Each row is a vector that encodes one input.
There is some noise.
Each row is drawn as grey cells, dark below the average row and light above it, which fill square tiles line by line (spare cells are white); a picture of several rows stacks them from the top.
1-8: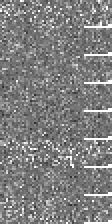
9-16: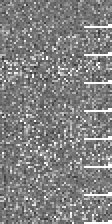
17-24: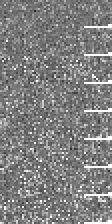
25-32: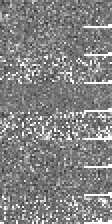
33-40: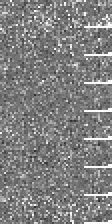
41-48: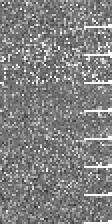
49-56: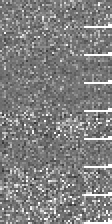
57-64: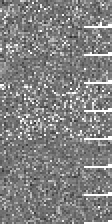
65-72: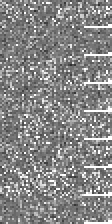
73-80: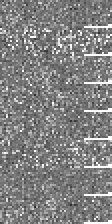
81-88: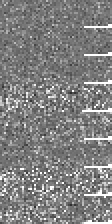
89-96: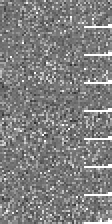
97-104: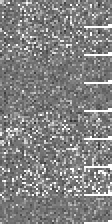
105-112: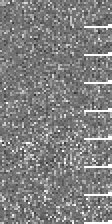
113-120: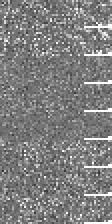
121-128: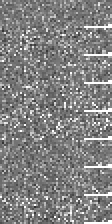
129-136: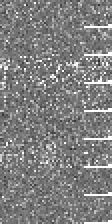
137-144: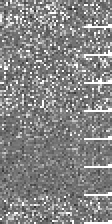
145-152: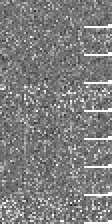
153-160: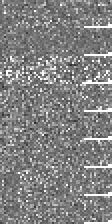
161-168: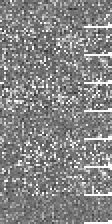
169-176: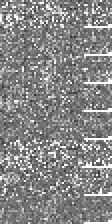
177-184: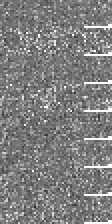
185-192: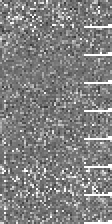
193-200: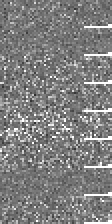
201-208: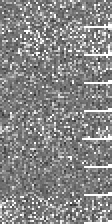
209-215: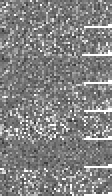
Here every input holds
either a point on a 6-point circle and a true/false value, or a point on a 19-point circle.
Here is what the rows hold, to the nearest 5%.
About 25% of them hold a point on a 6-point circle and a true/false value. The rest hold a point on a 19-point circle.
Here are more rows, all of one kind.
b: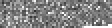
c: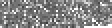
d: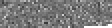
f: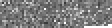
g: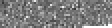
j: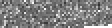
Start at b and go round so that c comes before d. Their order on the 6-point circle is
b, f, c, d, j, g.
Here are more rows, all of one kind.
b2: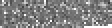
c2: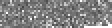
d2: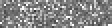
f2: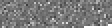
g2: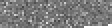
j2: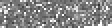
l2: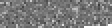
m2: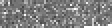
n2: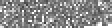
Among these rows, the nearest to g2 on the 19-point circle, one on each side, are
d2 and l2.
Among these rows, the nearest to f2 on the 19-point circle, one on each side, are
b2 and c2.
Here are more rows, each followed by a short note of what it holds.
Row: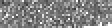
a point on a 6-point circle and a true/false value
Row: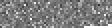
a point on a 19-point circle
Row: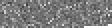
a point on a 19-point circle
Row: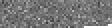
a point on a 6-point circle and a true/false value
